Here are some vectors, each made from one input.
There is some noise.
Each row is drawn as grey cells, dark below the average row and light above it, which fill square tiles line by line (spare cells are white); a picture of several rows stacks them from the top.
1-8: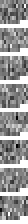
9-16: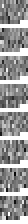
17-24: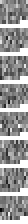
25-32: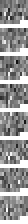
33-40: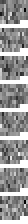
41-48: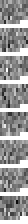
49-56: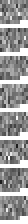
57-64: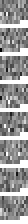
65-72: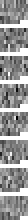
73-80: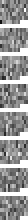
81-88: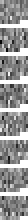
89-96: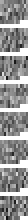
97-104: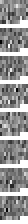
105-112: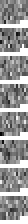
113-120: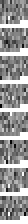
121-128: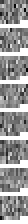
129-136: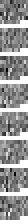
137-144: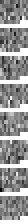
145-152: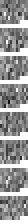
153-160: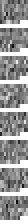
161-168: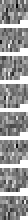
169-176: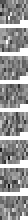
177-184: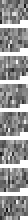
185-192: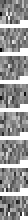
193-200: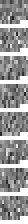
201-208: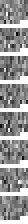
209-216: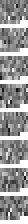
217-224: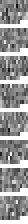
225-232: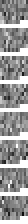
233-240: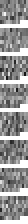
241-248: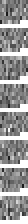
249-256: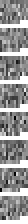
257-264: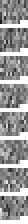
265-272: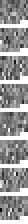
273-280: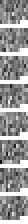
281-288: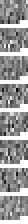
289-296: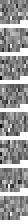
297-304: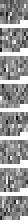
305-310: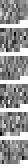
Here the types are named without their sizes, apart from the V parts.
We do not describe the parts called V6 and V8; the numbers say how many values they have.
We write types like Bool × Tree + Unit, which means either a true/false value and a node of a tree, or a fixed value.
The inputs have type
Line × (Line + V6) × (Tree + V8).
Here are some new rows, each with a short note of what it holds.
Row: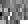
a point on each of two lines and a node of a tree
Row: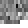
a point on a line, a node of a tree and a value of V6
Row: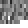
a point on each of two lines and a value of V8
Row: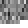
a point on a line, a node of a tree and a value of V6
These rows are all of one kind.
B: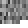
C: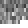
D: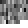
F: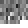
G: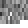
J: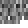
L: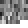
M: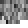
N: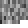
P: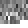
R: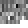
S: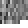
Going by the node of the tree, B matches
N and S.
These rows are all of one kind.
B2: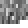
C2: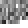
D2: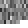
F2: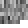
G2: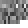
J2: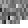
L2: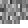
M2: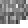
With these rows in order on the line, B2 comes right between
C2 and M2.
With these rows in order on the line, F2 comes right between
C2 and L2.
